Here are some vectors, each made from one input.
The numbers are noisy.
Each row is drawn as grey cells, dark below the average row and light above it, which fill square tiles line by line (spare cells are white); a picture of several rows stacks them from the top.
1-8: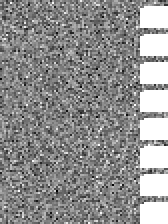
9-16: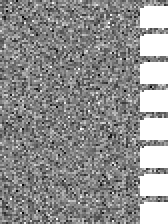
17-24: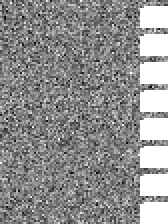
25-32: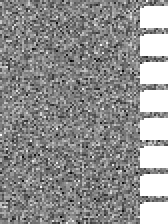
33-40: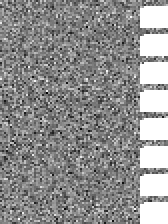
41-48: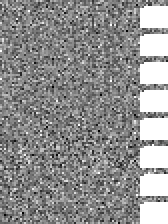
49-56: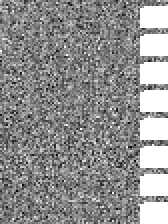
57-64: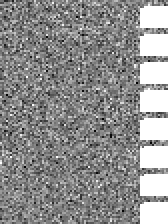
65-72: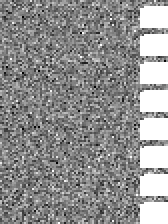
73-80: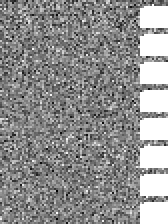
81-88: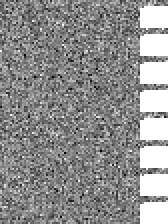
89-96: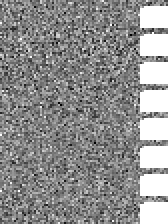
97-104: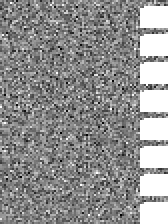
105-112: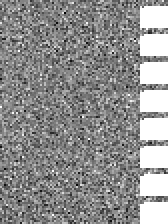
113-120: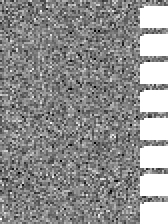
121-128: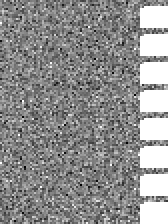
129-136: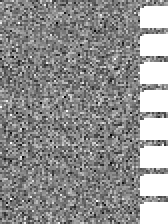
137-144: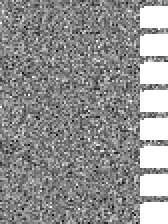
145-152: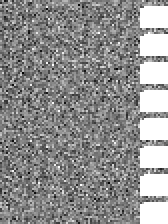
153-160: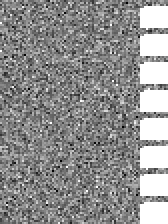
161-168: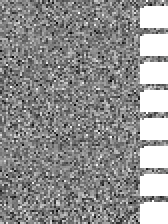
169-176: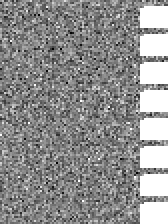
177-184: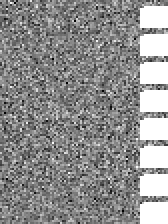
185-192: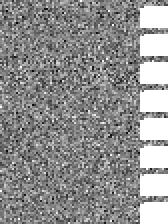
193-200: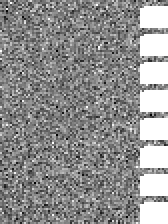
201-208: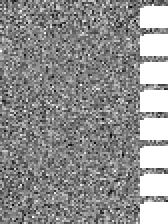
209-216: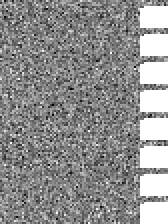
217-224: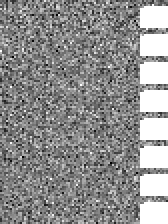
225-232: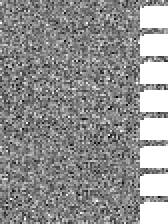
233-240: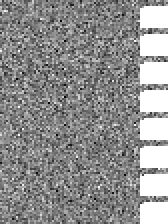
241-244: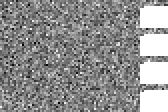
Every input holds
either a point on a 9-point circle, a point on a 5-point line and a true/false value, or a list of up to two items, each a point on each of two 6-point lines.
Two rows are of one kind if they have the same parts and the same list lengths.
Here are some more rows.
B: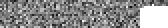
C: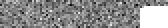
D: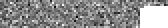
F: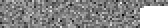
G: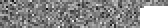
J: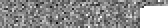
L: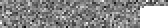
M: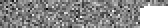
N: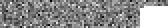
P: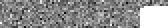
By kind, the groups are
B
C, F
D, G, M, N
J, L, P

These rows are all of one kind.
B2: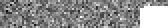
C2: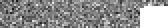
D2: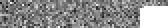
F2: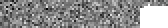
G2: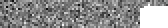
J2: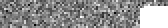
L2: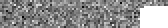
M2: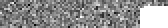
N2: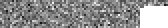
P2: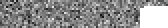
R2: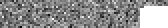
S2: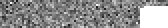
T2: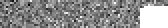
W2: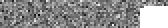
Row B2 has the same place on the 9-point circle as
J2, L2 and M2.
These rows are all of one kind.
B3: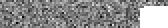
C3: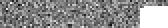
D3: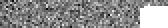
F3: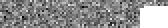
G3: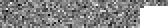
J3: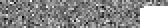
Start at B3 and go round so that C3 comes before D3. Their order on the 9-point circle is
B3, J3, C3, G3, F3, D3.
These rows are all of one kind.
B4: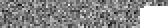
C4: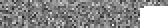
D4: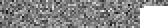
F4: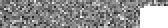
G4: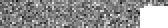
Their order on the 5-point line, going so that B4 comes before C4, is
B4, D4, C4, G4, F4.
